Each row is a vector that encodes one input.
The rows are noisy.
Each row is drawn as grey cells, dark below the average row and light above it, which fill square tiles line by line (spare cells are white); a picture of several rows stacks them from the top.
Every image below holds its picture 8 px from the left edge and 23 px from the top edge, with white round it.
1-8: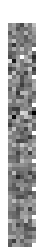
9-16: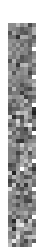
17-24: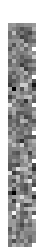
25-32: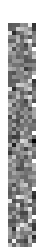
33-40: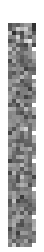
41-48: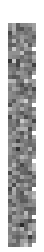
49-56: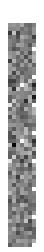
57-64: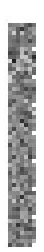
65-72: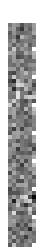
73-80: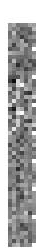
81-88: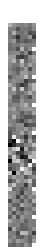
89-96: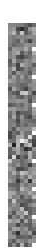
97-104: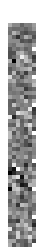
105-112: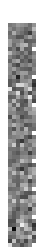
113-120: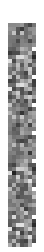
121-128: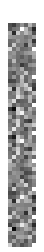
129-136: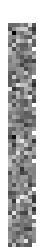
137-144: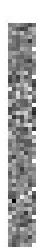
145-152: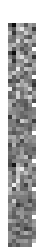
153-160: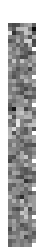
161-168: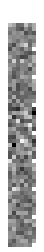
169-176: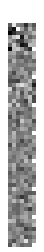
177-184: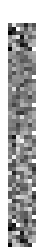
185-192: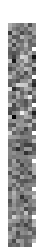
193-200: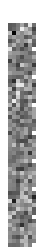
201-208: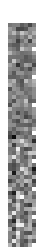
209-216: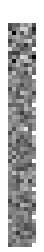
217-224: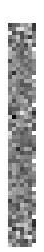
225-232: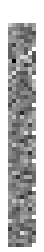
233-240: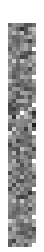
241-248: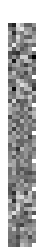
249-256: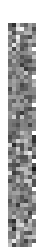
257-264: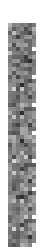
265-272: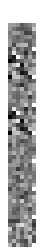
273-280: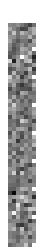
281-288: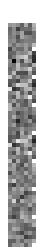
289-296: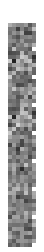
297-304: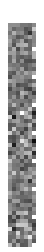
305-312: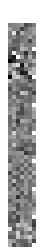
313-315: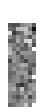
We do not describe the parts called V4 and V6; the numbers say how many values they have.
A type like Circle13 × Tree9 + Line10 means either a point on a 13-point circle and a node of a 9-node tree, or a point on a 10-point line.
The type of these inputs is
Label5 × Label5 × List2(V6) + Label10 × V4 + Unit.
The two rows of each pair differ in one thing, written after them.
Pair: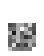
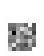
the label
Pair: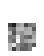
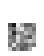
the label
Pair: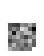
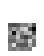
the value of V4
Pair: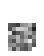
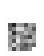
the value of V4
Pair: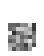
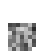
the label
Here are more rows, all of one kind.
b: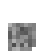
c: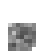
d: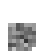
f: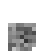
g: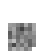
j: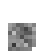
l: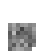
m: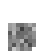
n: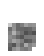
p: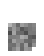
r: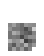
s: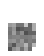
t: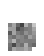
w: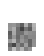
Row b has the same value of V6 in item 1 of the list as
g, l, m and w.
